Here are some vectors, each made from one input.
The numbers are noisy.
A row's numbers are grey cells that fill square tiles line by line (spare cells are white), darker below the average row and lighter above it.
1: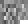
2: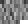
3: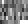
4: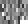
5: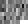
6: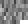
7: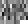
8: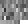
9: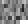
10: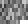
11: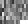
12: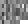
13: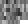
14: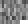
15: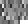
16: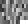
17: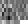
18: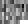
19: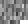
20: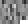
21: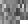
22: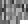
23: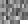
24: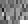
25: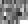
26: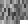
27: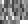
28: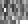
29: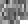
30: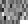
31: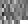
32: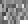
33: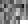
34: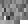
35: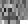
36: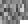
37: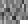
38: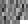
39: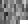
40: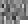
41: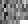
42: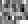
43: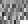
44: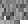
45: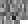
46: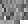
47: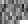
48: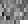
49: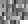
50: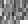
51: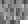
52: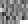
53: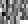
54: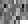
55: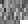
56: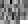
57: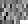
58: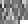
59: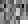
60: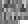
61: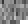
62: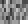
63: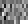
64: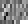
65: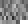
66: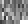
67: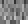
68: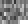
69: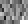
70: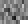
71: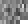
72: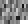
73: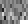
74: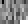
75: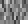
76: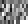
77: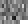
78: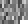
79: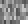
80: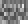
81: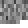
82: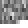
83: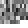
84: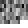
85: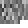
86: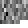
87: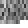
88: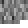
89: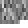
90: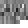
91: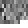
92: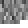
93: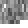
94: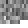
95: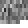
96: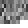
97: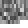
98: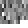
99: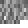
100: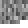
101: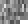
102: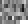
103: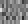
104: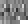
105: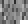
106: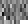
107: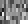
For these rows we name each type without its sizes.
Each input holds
a point on a line, together with either a label, or a point on a line.
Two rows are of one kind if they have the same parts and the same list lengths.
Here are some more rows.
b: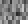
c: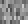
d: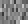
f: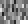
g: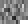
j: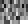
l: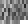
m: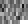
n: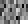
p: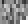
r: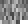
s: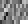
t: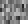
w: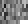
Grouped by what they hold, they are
b, c, d, f, g, l, p, r
j, m, n, s, t, w

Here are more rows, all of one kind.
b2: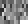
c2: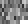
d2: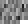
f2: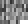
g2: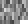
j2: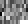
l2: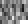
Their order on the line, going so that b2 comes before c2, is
g2, b2, j2, c2, f2, l2, d2.
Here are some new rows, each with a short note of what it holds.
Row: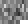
a point on each of two lines
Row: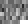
a label and a point on a line
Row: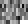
a label and a point on a line
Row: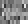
a label and a point on a line
